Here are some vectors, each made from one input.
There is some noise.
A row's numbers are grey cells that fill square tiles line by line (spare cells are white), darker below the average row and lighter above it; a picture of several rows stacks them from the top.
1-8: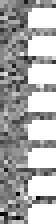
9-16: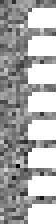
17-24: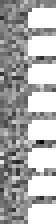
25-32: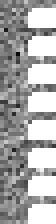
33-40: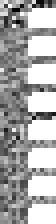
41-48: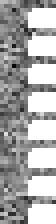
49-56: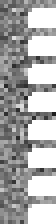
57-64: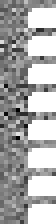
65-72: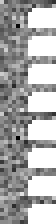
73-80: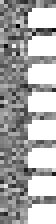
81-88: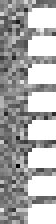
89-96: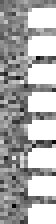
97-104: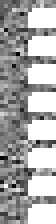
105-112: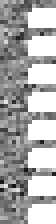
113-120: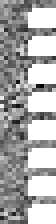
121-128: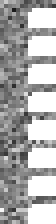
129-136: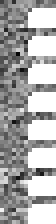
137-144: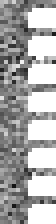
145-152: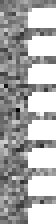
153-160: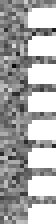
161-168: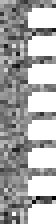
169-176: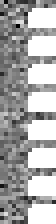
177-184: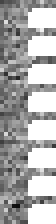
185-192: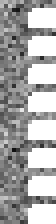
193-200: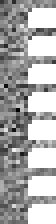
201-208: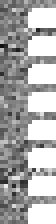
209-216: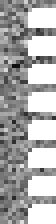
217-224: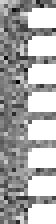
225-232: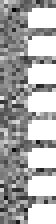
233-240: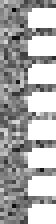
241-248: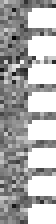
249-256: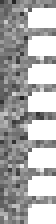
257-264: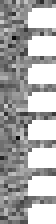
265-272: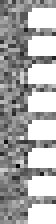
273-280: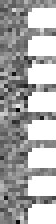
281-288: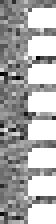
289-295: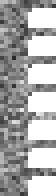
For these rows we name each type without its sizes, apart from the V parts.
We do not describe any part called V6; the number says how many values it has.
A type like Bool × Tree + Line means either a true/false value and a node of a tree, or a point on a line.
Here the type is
Bool × Bool × Bool × Bool + Circle × Line + V6.
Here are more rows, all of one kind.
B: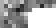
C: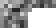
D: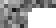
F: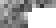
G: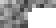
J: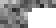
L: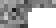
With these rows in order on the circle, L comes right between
B and C.
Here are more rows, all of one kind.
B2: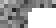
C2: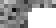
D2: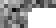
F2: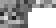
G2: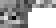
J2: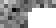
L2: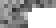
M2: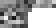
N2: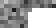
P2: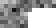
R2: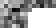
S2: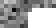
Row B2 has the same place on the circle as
D2, N2 and R2.
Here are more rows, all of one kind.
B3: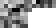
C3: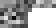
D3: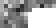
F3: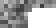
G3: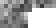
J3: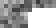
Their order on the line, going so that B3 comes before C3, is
B3, J3, C3, F3, D3, G3.
